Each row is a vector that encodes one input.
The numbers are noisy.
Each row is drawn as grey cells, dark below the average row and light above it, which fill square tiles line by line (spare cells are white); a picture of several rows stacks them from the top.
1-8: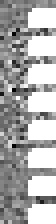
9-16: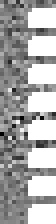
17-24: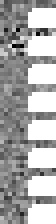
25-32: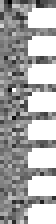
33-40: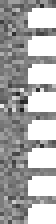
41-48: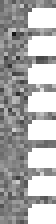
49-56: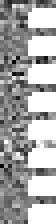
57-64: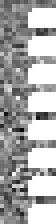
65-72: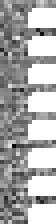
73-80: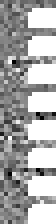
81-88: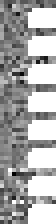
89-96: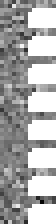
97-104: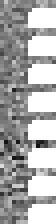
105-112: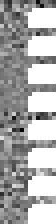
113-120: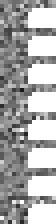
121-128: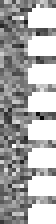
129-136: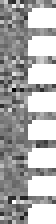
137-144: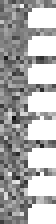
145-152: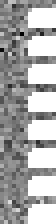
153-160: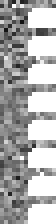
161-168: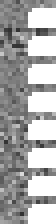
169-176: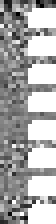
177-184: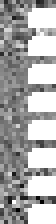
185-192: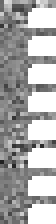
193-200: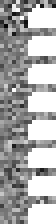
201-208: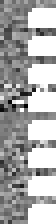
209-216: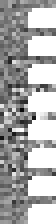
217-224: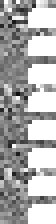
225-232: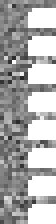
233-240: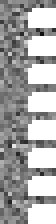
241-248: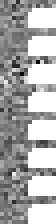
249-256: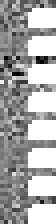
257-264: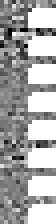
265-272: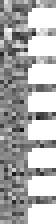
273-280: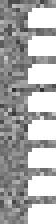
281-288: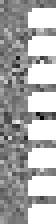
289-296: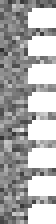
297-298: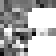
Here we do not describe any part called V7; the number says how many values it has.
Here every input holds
three true/false values, together with either a point on a 3-point line and a point on a 4-point line, or a value of V7.
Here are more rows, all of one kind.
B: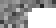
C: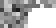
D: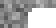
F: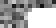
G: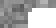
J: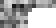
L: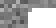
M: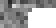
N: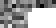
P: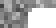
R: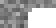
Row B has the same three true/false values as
C, J and M.
